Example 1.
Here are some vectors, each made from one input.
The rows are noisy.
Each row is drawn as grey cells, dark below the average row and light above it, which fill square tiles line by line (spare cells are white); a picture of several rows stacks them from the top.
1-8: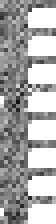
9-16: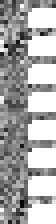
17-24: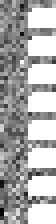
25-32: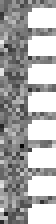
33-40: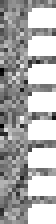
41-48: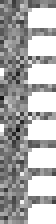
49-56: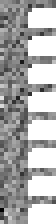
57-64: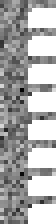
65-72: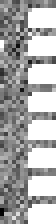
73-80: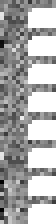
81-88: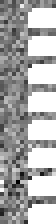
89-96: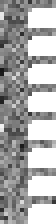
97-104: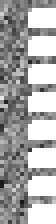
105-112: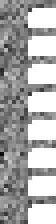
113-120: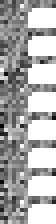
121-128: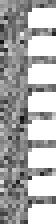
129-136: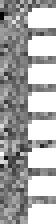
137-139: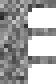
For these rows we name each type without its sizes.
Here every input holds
a point on a circle.
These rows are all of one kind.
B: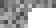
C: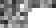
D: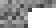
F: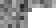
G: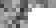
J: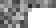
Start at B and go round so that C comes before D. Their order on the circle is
B, C, J, D, F, G.
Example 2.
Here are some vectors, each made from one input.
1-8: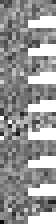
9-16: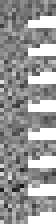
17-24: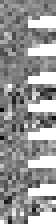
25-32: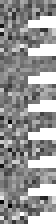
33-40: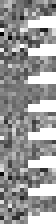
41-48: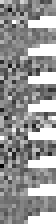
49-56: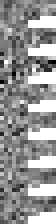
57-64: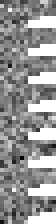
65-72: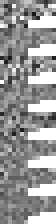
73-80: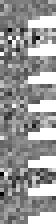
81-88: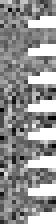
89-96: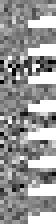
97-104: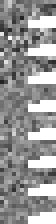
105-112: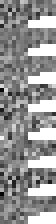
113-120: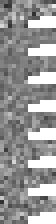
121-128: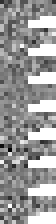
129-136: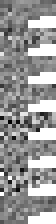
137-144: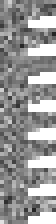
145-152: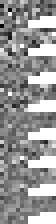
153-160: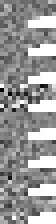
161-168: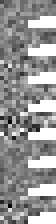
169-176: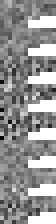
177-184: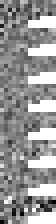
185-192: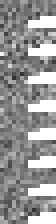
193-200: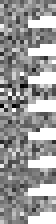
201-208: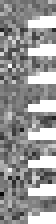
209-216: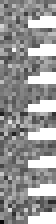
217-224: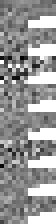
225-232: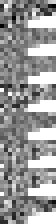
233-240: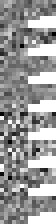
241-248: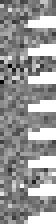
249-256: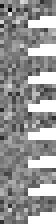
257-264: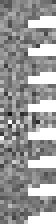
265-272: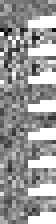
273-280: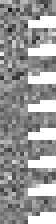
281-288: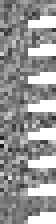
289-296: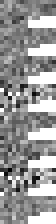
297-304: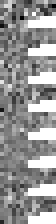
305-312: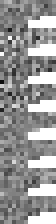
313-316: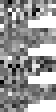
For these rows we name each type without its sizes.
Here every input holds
a label.
